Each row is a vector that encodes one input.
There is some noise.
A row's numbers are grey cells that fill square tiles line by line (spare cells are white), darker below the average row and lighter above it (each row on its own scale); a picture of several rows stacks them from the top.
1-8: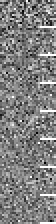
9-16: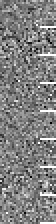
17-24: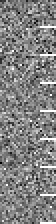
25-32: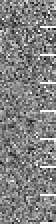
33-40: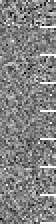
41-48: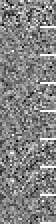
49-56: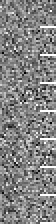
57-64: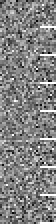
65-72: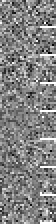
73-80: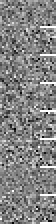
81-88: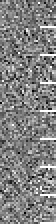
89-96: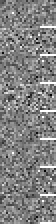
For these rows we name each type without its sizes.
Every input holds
either three true/false values, or a list of points on a circle.
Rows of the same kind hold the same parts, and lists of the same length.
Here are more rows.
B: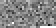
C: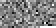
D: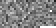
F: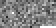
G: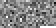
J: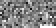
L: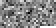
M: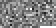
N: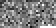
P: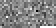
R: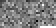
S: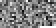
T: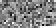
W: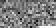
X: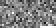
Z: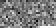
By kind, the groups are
B, C, G, M, P, S
D, F, N, R, W, X, Z
J
L, T

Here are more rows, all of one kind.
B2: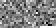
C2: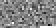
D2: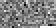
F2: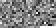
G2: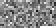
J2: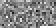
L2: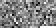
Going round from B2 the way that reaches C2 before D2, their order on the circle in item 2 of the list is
B2, C2, G2, F2, J2, L2, D2.
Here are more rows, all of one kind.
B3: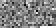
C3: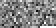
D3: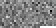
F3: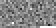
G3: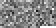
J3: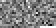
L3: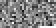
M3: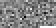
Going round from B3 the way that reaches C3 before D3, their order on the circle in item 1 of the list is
B3, C3, D3, G3, M3, F3, L3, J3.
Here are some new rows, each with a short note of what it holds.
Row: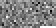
a list of two items
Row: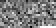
three true/false values
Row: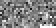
the empty list
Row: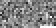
the empty list
